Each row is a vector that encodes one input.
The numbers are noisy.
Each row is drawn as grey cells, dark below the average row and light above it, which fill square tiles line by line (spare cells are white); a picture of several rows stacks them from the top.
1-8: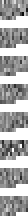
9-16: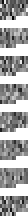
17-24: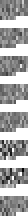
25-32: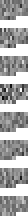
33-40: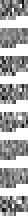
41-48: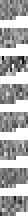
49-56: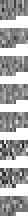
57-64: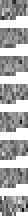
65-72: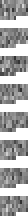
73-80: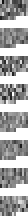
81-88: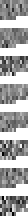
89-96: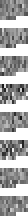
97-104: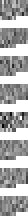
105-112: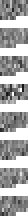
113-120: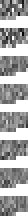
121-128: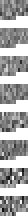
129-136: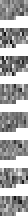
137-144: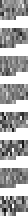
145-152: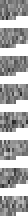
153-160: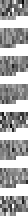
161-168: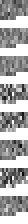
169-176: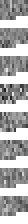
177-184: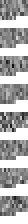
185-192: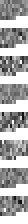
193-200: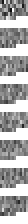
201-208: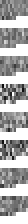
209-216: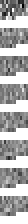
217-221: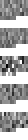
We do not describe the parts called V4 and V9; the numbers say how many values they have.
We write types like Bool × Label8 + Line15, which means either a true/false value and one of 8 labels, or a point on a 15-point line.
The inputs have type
Bool × (Line7 + V9) + V4.
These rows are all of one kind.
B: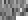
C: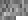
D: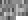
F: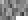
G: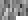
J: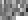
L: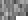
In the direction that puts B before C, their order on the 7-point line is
G, J, F, L, B, C, D.
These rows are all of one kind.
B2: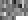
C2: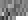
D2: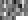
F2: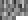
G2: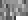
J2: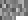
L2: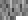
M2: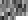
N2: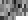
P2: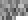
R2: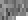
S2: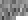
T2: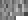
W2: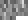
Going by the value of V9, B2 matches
D2, F2, N2 and R2.
